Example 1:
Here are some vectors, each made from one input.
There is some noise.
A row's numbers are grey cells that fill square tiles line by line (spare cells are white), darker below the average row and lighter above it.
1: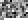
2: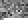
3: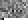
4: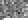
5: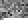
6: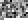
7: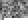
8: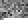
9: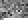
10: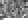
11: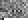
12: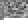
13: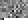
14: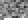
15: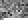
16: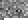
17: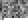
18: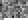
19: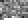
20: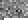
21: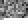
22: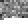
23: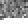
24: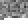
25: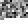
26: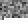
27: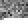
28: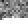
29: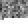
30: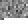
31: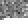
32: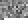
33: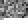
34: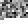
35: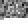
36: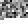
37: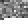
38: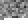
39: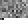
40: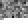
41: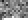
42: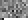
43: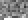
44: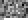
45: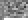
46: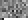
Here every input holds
a list of up to two points on a 6-point line.
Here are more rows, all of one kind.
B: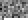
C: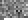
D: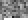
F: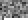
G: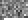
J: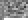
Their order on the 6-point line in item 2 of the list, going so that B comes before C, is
J, D, F, B, C, G.
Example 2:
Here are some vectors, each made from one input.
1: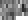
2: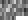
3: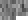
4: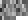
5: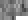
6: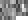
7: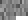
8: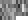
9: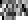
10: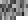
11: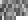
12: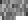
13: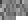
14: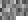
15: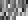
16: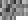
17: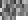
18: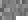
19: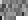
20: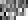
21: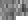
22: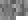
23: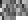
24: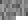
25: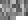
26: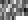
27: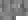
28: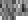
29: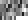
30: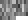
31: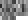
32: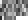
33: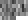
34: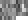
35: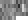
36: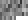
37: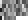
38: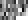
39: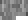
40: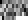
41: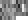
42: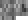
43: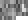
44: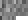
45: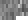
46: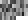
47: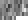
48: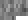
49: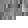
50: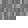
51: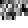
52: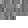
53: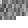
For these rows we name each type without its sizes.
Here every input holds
a list of points on a line.
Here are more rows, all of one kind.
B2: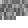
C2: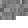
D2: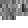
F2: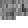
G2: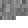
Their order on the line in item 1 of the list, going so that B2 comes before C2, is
D2, B2, F2, C2, G2.
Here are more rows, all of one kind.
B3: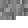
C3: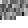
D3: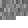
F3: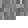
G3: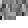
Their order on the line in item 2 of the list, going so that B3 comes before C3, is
G3, F3, B3, D3, C3.
